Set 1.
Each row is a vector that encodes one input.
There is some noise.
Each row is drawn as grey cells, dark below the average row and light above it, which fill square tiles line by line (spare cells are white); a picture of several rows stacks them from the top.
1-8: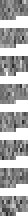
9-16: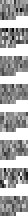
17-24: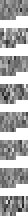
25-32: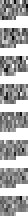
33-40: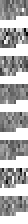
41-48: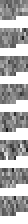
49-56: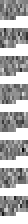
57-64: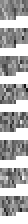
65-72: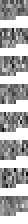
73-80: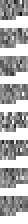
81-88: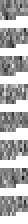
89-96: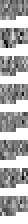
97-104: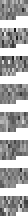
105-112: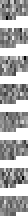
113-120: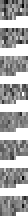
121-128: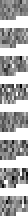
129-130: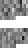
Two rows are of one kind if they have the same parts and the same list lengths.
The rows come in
2 kinds.
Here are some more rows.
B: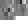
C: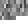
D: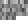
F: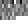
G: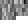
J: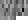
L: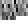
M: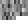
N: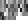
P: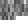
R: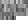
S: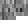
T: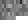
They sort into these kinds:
B, F, N, P, S, T
C, D, G, J, L, M, R

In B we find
a point on an 8-point line.
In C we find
a point on a 16-point circle.
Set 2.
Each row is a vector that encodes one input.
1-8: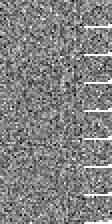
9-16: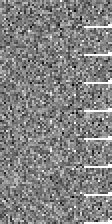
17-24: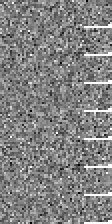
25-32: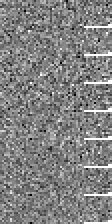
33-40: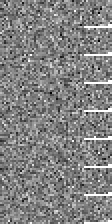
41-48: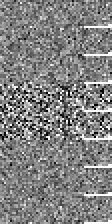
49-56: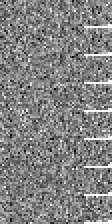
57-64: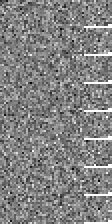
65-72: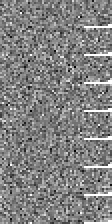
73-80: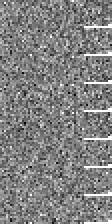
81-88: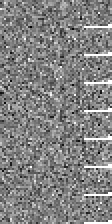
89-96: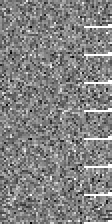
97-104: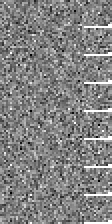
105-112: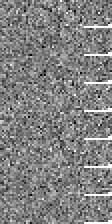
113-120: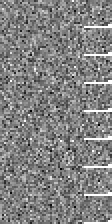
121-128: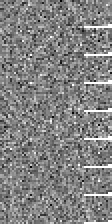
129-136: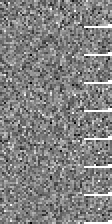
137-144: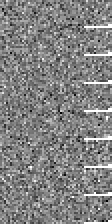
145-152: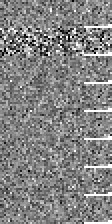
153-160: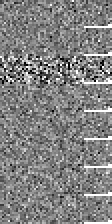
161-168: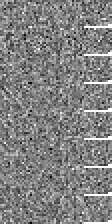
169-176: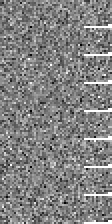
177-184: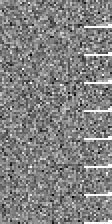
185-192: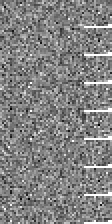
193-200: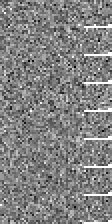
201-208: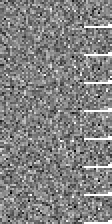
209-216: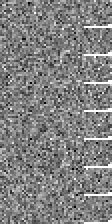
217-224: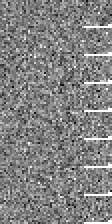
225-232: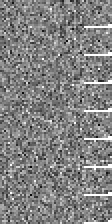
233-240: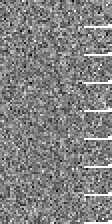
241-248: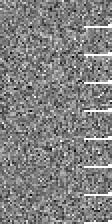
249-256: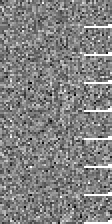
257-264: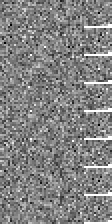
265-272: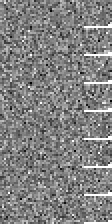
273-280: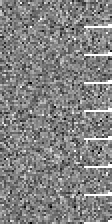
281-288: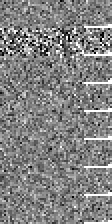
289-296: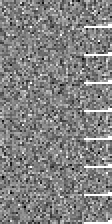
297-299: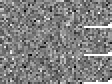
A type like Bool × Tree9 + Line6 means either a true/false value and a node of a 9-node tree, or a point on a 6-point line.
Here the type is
List2(Line6).
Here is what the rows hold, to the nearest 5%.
All of them are lists of up to two points on a 6-point line: a few are empty, 45% hold one and 55% two.
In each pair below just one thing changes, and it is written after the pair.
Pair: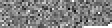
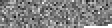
the place on the 6-point line in item 1 of the list
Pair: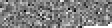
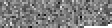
the place on the 6-point line in item 1 of the list
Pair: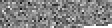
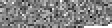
the place on the 6-point line in item 1 of the list
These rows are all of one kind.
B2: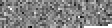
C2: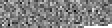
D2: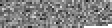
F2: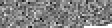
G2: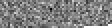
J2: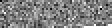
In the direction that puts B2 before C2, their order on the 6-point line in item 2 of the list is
D2, B2, F2, G2, C2, J2.
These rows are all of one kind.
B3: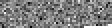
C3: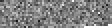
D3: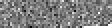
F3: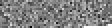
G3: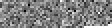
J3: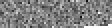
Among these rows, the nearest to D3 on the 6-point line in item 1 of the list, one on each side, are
G3 and J3.
